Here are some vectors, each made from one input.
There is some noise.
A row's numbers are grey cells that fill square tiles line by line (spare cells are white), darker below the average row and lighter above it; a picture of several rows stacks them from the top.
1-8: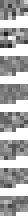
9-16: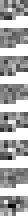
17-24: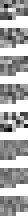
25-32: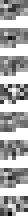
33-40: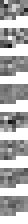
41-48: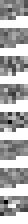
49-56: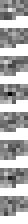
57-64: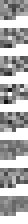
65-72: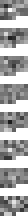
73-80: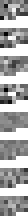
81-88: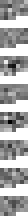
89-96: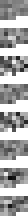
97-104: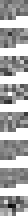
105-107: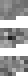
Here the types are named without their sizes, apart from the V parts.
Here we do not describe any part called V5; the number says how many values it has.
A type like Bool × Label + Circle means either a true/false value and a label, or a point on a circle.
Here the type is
List(Bool × V5).
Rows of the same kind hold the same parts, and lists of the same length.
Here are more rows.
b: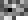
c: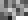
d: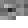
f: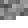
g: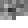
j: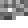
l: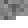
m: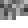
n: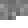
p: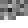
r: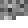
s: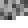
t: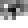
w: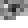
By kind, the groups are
b, d, m
c, f, l, n, p, w
g, j, r, s, t

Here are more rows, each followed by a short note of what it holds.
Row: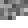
a list of two items
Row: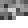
a list of two items
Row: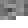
the empty list
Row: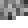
a list of one item
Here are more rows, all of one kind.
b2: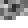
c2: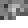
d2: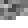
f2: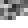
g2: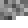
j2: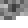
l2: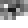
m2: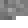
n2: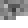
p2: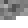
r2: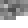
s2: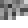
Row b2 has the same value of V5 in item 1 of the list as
m2, n2 and r2.
